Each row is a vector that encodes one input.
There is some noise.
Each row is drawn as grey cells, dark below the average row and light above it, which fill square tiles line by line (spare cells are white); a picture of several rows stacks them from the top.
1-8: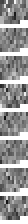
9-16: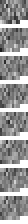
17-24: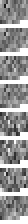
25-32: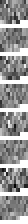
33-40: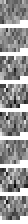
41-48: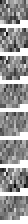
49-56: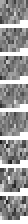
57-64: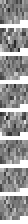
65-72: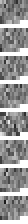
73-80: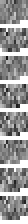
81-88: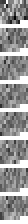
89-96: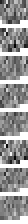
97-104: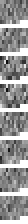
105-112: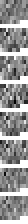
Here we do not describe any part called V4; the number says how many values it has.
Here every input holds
either two labels (each one of 5) and a true/false value, or a value of V4.
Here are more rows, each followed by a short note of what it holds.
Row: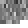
two labels (each one of 5) and a true/false value
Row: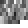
a value of V4
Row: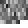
a value of V4
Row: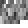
a value of V4
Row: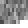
two labels (each one of 5) and a true/false value
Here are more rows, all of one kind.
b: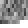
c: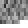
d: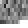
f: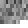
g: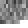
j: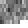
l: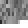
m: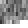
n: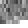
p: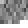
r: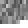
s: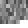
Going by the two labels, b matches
c and d.
